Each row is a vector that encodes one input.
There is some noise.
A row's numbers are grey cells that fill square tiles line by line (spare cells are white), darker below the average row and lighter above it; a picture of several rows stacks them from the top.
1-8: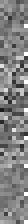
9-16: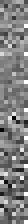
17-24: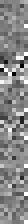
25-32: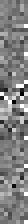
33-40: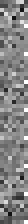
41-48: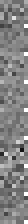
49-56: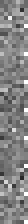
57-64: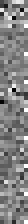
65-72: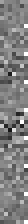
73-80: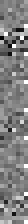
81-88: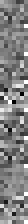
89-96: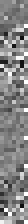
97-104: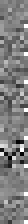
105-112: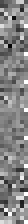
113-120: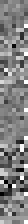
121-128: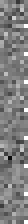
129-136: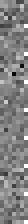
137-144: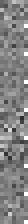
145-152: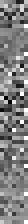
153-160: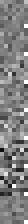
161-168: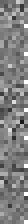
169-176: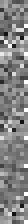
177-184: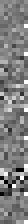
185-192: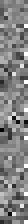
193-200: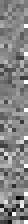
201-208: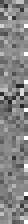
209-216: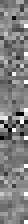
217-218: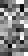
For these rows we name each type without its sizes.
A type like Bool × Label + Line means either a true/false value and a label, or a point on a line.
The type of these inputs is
Bool × Tree × Tree × (Tree + Unit) + Unit.
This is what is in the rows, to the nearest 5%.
A few of them hold a fixed value. The rest hold a node of each of two trees and a true/false value, together with either a fixed value, or a node of a tree.
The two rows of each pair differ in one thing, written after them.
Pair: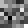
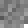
the true/false value
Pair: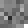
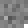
the node of one of the two trees
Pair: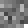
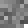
the node of one of the two trees
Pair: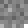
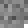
the true/false value
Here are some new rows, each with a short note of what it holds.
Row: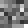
a node of each of two trees and a true/false value
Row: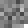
a node of each of two trees and a true/false value
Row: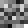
a node of each of two trees and a true/false value
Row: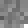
a node of each of two trees and a true/false value
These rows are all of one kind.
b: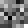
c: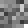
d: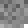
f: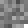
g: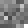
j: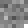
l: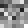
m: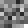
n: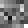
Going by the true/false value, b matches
g, j and n.
